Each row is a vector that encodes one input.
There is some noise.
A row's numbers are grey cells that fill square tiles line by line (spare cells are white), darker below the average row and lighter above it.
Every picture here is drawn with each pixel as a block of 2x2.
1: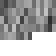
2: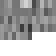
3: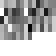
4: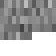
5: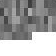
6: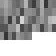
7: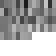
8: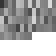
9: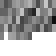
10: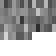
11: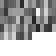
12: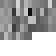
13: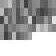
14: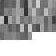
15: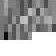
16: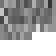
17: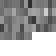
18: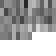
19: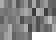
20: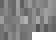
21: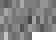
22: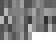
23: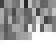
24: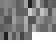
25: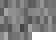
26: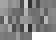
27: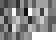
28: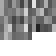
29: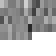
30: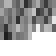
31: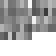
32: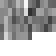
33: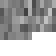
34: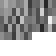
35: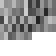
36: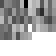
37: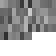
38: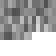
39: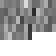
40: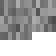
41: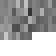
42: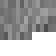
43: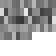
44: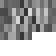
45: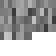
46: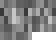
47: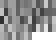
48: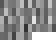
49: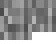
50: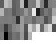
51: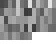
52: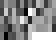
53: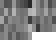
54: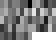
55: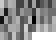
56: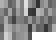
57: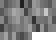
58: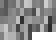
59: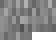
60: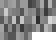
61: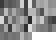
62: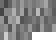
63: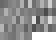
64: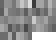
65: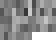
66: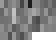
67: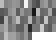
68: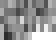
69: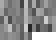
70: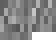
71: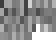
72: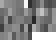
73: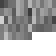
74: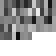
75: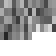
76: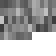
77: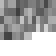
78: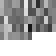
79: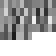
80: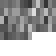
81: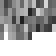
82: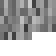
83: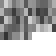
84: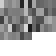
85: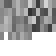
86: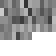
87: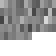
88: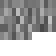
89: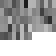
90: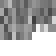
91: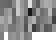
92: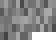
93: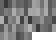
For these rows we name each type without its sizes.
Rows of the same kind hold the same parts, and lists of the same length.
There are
2 kinds of row.
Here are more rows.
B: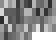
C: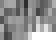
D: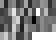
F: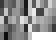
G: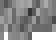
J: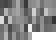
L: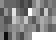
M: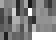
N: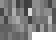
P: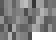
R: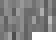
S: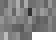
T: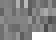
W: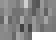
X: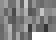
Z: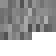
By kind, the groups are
B, C
D, F, G, J, L, M, N, P, R, S, T, W, X, Z

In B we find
a point on a line.
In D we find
four true/false values.
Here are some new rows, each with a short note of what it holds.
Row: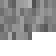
four true/false values
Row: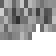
a point on a line
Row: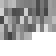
a point on a line
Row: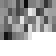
a point on a line
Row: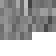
four true/false values
